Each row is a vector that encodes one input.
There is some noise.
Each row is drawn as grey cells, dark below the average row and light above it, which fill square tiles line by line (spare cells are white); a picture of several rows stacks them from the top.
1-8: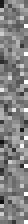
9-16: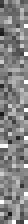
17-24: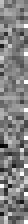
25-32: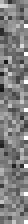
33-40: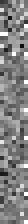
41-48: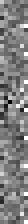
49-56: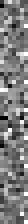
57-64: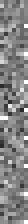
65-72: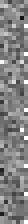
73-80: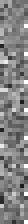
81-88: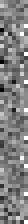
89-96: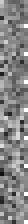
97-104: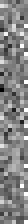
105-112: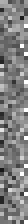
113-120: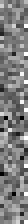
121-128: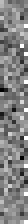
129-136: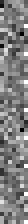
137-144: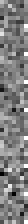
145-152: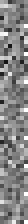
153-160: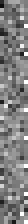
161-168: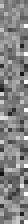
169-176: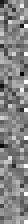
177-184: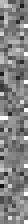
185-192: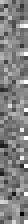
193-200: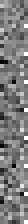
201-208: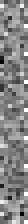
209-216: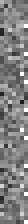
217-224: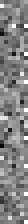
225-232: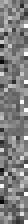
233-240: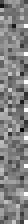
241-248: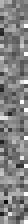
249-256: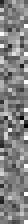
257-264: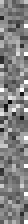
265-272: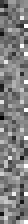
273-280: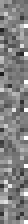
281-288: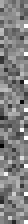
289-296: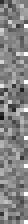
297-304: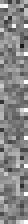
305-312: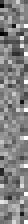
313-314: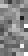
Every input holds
a point on a 17-point line, together with either a point on a 14-point line, or a node of a 10-node tree.
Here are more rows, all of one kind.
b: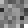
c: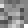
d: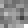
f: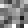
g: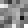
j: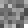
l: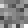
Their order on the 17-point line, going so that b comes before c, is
j, f, b, c, d, g, l.
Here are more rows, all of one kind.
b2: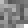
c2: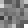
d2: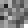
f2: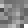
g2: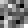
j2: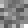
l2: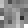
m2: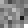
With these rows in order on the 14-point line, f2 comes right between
d2 and l2.
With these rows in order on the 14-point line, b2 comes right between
c2 and g2.
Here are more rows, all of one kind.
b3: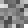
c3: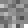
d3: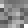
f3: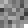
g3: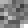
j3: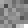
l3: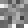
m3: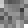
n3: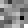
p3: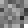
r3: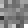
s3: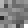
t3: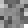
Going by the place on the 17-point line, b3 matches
c3 and g3.
